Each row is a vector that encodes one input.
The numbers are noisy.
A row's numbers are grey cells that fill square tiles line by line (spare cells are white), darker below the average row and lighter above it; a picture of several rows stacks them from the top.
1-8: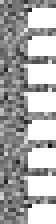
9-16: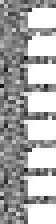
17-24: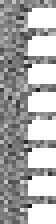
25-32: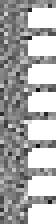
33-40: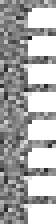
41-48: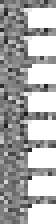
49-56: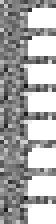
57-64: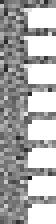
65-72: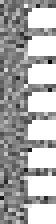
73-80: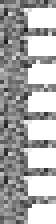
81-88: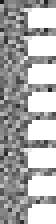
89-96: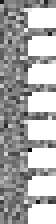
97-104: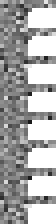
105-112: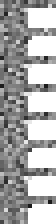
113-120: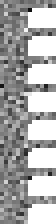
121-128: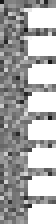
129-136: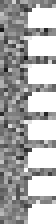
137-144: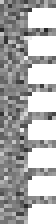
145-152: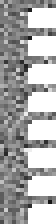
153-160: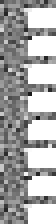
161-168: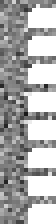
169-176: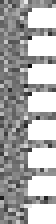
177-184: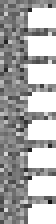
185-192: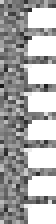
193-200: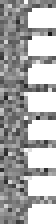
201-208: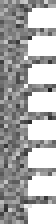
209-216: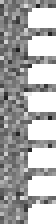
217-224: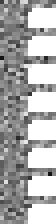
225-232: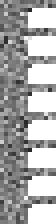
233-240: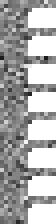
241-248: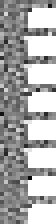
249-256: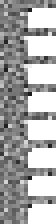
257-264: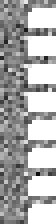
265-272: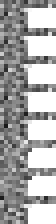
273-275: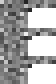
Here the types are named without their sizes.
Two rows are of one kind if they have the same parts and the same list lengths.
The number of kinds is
2.
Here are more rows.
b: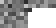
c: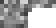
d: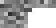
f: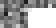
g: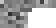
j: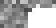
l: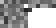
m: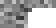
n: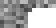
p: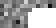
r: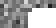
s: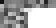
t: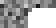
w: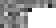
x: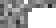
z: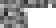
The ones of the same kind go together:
b, c, d, g, j, l, m, n, p, r, t, w, x
f, s, z

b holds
a point on a circle and a point on a line.
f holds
a point on a line.
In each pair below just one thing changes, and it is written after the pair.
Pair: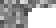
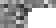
the place on the line
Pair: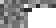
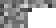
the place on the line
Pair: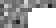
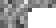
the place on the circle
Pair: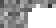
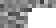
the place on the line
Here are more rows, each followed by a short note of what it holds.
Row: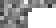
a point on a circle and a point on a line
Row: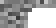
a point on a circle and a point on a line
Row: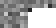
a point on a circle and a point on a line
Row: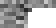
a point on a circle and a point on a line
